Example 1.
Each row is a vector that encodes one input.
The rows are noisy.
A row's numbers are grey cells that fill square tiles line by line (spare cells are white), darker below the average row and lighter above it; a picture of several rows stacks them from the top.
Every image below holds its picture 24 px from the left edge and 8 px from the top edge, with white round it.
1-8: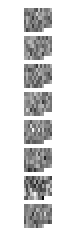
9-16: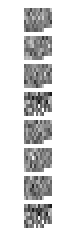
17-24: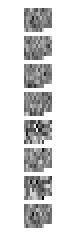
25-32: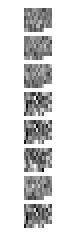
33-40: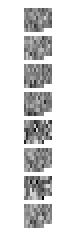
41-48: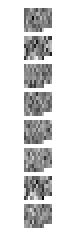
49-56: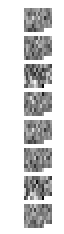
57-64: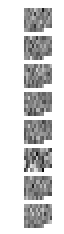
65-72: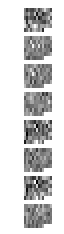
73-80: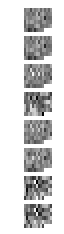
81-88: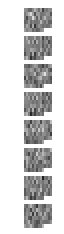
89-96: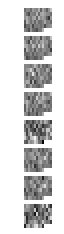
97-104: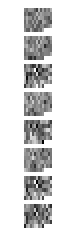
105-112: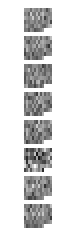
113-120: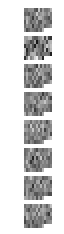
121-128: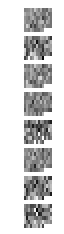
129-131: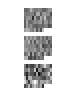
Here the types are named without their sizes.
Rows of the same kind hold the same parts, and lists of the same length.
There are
4 kinds of row.
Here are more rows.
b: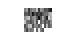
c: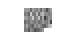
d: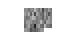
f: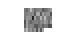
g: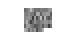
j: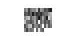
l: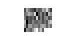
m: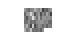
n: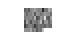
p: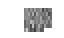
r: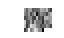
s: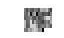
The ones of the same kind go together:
b, j
c
d, f, g, m, n, p
l, r, s

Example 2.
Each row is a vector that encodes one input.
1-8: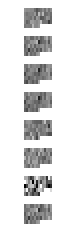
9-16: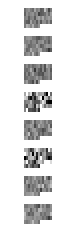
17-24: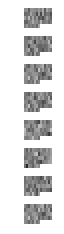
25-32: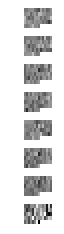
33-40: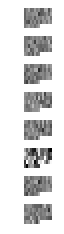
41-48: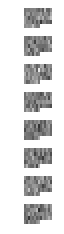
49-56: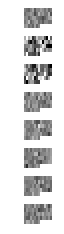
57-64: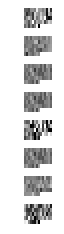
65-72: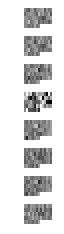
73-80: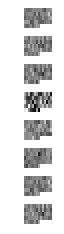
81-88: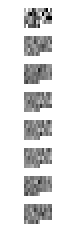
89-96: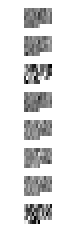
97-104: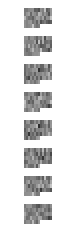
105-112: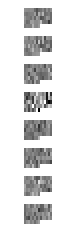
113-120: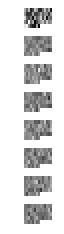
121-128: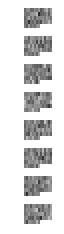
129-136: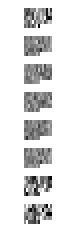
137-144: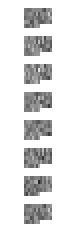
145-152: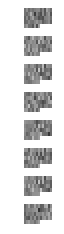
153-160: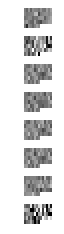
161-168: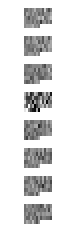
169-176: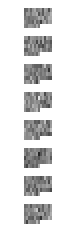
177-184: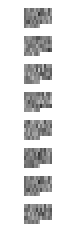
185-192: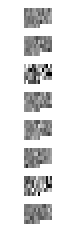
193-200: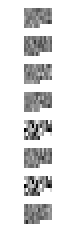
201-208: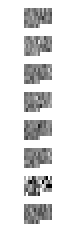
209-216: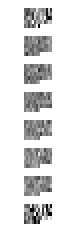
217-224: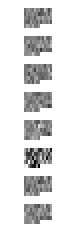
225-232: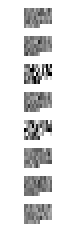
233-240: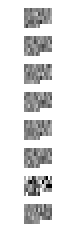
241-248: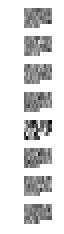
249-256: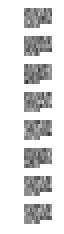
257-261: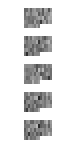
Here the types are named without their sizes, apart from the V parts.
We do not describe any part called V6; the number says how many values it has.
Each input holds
either a point on a circle and a true/false value, or a value of V6.
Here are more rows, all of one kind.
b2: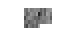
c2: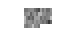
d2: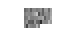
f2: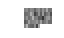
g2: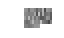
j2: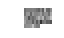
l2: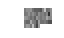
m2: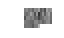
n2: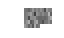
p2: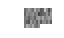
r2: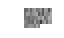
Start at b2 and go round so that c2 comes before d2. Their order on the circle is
b2, m2, n2, f2, g2, c2, l2, j2, p2, r2, d2.
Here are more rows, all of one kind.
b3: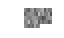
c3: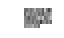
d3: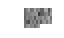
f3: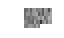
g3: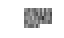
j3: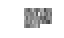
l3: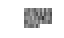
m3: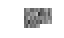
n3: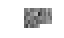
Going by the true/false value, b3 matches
c3, f3 and j3.
